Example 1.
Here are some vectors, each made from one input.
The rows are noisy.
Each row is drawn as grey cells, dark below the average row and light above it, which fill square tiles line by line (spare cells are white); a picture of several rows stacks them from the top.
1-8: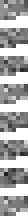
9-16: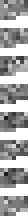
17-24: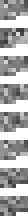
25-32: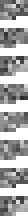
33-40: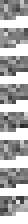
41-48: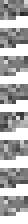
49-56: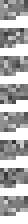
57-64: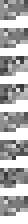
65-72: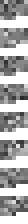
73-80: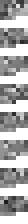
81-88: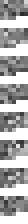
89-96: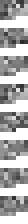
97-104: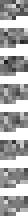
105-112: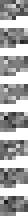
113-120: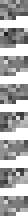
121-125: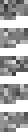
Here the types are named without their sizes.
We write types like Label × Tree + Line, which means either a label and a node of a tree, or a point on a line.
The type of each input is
Line.
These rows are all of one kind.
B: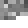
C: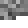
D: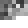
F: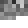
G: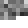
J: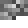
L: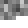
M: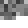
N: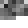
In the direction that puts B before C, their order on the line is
B, L, F, J, C, G, N, M, D.
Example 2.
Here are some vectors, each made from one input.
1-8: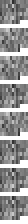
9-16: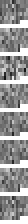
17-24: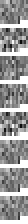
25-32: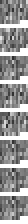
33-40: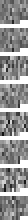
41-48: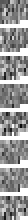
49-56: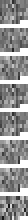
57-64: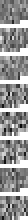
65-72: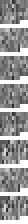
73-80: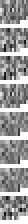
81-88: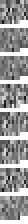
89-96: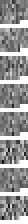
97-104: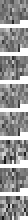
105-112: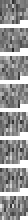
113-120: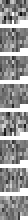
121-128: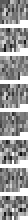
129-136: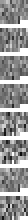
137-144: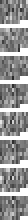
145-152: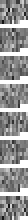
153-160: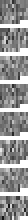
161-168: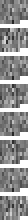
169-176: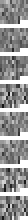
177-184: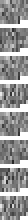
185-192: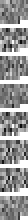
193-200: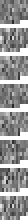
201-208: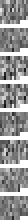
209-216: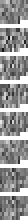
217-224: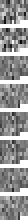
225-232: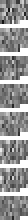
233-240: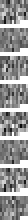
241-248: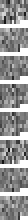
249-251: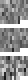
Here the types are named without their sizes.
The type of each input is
Line.
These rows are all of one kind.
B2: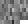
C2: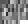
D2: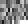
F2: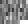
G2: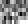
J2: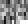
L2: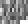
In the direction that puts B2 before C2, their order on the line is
L2, B2, F2, C2, D2, J2, G2.
